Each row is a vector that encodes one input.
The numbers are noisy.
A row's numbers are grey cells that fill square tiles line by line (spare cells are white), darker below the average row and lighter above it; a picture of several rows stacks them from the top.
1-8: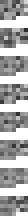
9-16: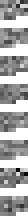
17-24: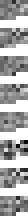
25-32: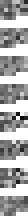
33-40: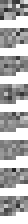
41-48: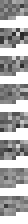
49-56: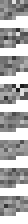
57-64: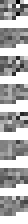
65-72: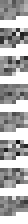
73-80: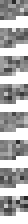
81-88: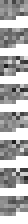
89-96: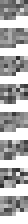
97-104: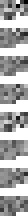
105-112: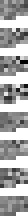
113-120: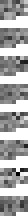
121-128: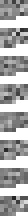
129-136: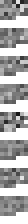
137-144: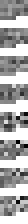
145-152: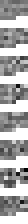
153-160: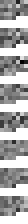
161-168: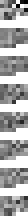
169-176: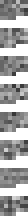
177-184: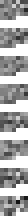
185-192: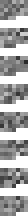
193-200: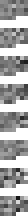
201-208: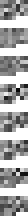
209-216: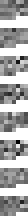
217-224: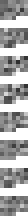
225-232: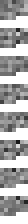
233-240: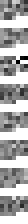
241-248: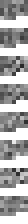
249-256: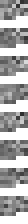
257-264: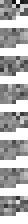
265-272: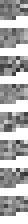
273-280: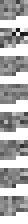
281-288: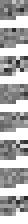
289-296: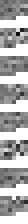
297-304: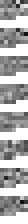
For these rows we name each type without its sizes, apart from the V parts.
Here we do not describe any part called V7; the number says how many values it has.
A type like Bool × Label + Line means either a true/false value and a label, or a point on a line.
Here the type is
(Circle + V7) × Line.
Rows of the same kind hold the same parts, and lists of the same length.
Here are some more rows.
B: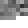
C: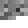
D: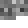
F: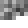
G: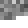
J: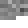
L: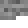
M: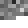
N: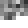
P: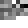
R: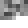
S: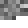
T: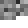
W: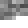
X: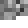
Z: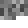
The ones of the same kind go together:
B, C, D, F, G, N, P, R, W, Z
J, L, M, S, T, X

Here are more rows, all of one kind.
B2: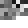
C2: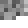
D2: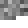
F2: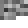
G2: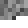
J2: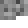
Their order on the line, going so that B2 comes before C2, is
B2, C2, F2, J2, D2, G2.
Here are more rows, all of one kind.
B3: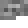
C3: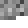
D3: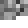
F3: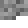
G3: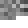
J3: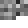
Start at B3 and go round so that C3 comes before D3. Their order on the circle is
B3, J3, C3, F3, D3, G3.
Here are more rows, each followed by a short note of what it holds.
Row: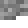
a point on a circle and a point on a line
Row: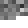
a point on a line and a value of V7
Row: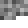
a point on a circle and a point on a line
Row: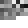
a point on a line and a value of V7
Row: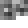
a point on a line and a value of V7
